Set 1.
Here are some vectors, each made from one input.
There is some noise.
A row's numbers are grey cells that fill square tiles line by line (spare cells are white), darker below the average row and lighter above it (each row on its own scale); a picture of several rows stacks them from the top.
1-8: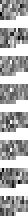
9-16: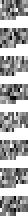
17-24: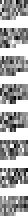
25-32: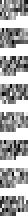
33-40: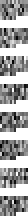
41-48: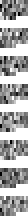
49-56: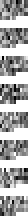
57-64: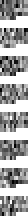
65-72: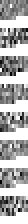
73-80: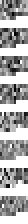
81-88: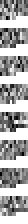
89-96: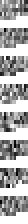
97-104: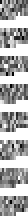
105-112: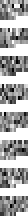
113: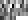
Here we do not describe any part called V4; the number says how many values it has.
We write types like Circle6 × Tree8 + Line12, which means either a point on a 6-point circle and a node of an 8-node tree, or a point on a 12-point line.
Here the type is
Bool × (Line7 + V4).
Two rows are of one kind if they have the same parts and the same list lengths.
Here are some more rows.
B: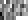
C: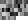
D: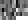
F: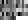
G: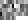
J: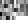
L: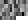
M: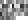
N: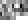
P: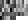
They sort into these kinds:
B, G, J, M, N, P
C, D, F, L

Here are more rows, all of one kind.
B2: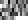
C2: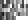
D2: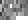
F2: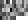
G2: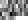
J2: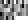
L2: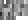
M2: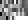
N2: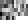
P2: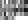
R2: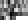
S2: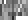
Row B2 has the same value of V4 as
J2, M2 and P2.
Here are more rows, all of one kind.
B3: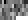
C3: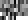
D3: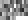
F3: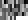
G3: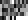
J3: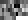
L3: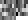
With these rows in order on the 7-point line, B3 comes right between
F3 and G3.
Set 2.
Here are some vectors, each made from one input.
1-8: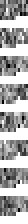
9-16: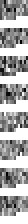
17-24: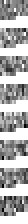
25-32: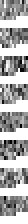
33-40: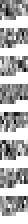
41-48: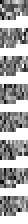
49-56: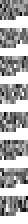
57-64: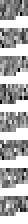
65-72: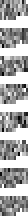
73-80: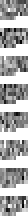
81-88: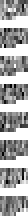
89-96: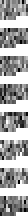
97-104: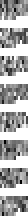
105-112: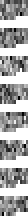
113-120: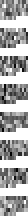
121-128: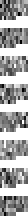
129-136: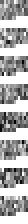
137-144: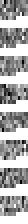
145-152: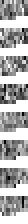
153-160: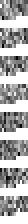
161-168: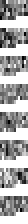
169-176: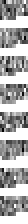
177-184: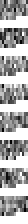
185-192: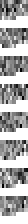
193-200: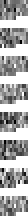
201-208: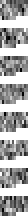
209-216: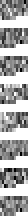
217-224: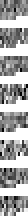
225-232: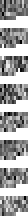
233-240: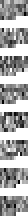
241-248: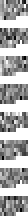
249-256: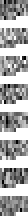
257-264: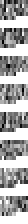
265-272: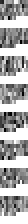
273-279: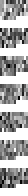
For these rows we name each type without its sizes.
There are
3 kinds of row.
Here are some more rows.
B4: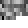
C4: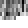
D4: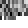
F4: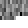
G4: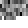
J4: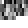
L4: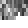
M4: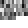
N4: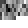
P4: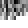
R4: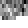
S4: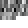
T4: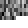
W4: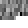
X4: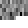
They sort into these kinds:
B4, C4, L4, M4, R4
D4, F4, G4, J4, T4, W4, X4
N4, P4, S4

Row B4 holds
four true/false values.
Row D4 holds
a point on a circle.
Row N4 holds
a point on a line.
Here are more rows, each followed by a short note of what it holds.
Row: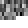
a point on a circle
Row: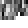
a point on a circle
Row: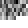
a point on a line
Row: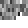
four true/false values
